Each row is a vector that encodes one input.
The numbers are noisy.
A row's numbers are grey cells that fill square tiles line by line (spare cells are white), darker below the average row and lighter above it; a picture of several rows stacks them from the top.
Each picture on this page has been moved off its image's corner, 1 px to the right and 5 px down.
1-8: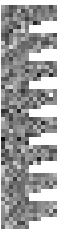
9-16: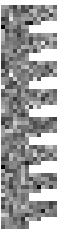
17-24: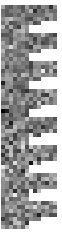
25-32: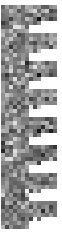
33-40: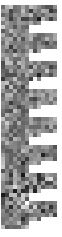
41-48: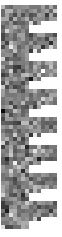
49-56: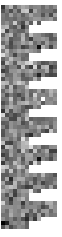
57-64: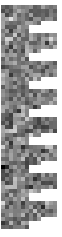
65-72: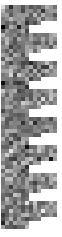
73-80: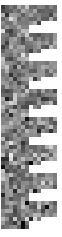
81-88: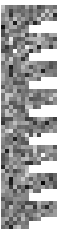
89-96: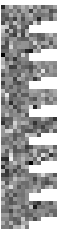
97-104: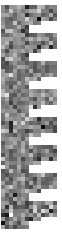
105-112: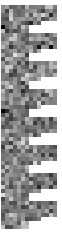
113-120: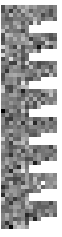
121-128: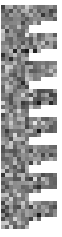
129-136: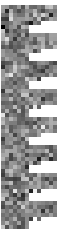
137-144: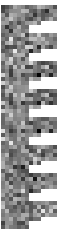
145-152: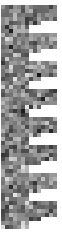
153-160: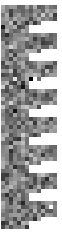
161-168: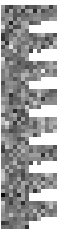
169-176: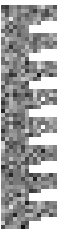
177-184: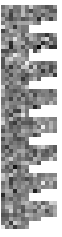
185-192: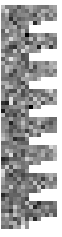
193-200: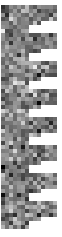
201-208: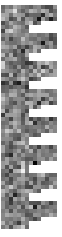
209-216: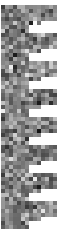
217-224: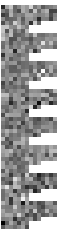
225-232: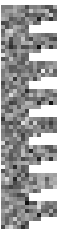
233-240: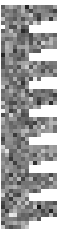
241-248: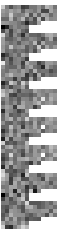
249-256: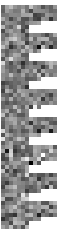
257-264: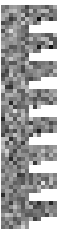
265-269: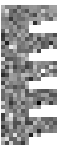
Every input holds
a point on an 8-point circle, together with either a point on a 9-point circle, or one of 12 labels.
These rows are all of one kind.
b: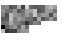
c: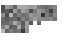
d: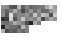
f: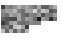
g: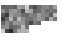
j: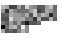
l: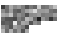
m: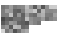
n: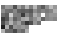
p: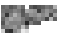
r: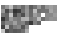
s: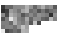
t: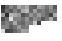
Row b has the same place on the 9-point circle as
m, p and t.
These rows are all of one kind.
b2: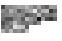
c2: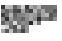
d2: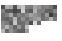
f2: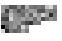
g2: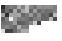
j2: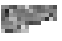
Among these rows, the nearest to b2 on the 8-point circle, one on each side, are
c2 and f2.
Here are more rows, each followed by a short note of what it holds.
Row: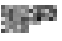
a point on an 8-point circle and one of 12 labels
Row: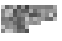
a point on an 8-point circle and one of 12 labels
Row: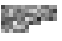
a point on an 8-point circle and a point on a 9-point circle
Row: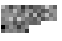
a point on an 8-point circle and one of 12 labels
